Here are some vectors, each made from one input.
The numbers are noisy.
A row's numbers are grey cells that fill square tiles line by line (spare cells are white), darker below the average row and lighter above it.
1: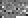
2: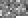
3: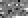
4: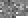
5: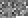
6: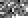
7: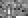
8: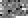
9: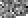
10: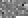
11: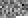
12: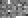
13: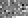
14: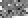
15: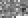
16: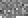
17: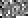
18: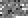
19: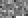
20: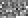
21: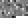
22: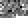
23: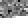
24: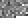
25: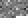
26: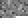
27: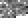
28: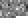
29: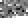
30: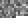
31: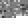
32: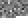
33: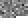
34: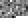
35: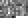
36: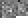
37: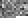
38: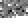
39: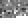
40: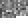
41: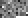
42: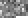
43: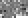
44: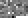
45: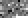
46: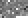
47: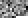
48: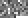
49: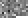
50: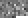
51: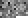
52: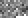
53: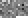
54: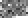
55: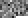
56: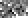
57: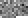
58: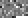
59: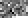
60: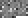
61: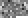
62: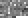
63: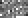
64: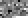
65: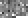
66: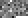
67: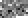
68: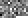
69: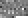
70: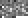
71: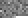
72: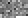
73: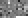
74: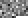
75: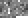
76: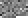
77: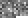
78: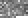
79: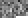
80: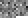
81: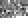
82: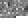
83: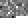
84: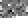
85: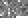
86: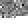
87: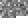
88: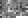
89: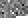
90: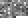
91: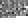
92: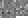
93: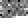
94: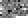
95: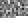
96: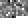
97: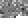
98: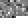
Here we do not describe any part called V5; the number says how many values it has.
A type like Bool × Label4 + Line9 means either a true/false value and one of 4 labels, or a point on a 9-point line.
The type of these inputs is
Line4 × List2(Bool × V5).
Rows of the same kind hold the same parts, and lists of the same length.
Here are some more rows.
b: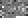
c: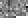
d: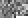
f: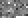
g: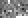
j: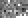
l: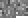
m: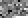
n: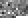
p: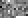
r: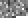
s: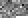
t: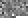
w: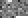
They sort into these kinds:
b, f, g, j, w
c, d, l, n, p, r, s, t
m

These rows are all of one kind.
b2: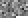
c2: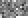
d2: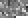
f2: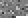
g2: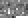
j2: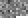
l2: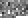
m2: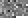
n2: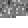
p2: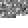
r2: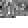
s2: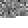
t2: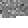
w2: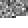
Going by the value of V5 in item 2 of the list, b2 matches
c2, m2 and w2.
